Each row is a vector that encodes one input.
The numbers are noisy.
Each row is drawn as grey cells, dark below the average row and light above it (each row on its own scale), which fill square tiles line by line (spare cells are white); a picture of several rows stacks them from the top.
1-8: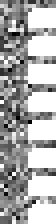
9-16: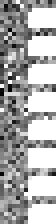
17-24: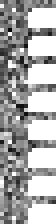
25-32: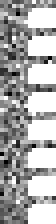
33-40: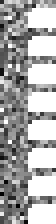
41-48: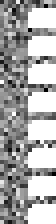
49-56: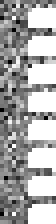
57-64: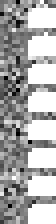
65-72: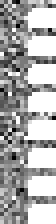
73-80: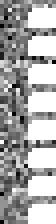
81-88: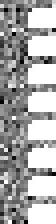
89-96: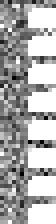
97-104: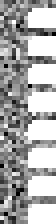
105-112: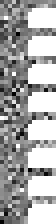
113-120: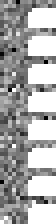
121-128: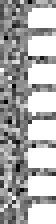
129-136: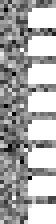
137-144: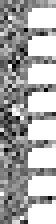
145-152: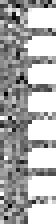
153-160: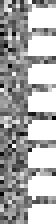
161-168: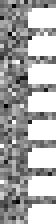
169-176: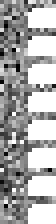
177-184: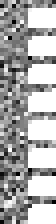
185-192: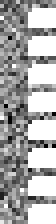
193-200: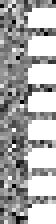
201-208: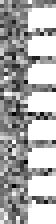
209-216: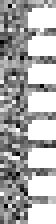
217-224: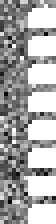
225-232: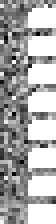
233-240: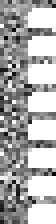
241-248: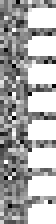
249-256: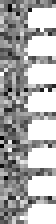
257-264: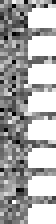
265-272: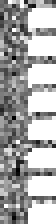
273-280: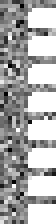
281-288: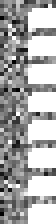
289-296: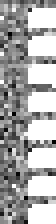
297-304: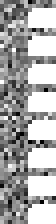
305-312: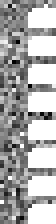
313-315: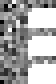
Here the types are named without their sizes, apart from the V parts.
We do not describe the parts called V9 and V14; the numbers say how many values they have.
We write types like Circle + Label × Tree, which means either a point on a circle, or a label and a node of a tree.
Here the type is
Bool × Bool × Bool × Circle × V9 × V14.
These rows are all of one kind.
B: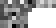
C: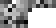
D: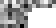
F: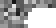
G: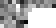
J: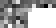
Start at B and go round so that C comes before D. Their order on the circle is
B, C, F, D, G, J.
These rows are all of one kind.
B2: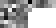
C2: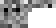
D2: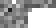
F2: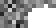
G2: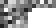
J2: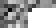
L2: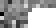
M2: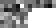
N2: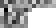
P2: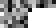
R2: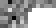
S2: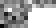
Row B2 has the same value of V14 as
G2 and S2.
